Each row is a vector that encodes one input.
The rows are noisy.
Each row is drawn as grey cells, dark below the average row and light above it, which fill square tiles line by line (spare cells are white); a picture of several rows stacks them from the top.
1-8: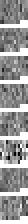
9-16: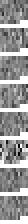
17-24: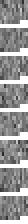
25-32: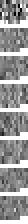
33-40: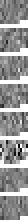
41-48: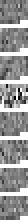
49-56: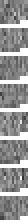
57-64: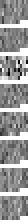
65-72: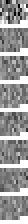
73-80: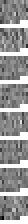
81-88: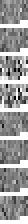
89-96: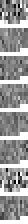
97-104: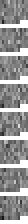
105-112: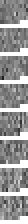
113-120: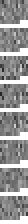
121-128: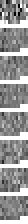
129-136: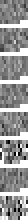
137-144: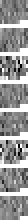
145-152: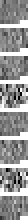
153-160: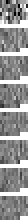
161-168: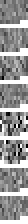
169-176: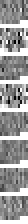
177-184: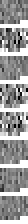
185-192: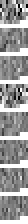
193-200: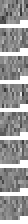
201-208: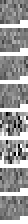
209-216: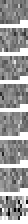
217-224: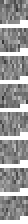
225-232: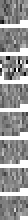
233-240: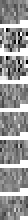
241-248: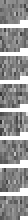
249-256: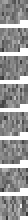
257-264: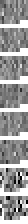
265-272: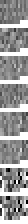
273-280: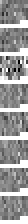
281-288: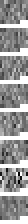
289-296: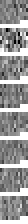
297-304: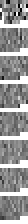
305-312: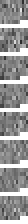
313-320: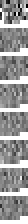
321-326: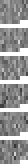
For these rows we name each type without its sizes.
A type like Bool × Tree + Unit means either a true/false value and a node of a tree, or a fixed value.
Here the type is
(Bool × Bool × Bool × Bool + Unit) × Tree + Label.
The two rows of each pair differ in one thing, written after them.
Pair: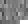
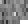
the node of the tree
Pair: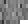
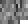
one of the four true/false values
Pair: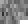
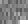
the node of the tree
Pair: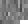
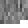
the node of the tree
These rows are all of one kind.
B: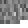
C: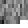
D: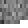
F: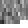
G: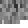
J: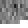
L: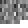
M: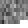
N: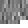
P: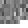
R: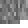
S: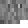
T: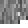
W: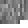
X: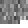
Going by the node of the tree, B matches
D, L, M and W.
